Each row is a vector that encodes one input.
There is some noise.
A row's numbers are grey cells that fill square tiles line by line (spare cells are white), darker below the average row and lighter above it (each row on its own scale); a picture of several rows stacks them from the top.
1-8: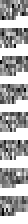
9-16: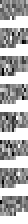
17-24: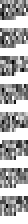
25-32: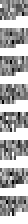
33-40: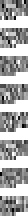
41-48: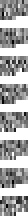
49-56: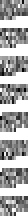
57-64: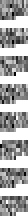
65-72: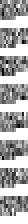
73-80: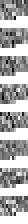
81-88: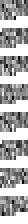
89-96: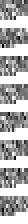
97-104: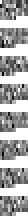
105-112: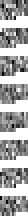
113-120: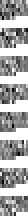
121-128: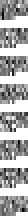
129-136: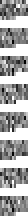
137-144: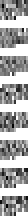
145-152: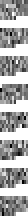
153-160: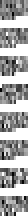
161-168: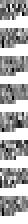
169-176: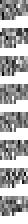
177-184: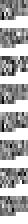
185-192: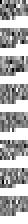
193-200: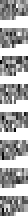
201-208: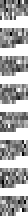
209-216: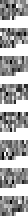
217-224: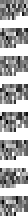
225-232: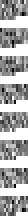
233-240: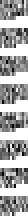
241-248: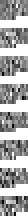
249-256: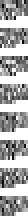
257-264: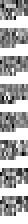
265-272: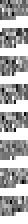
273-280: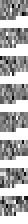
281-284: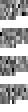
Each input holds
either a point on a 10-point circle, or one of 5 labels and three true/false values.
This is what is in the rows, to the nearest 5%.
About 35% of them hold a point on a 10-point circle. The rest hold one of 5 labels and three true/false values.
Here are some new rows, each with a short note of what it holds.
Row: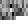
one of 5 labels and three true/false values
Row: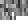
a point on a 10-point circle
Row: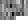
one of 5 labels and three true/false values
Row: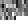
a point on a 10-point circle
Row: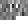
one of 5 labels and three true/false values
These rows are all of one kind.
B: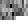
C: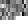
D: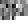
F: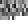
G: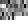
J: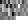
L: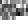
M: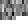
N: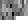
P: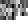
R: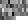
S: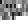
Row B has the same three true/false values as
N, P and R.
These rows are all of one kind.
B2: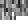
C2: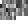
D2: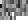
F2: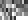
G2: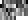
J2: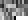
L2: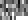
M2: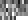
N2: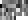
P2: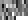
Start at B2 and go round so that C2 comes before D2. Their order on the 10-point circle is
B2, L2, M2, F2, J2, P2, G2, C2, N2, D2.
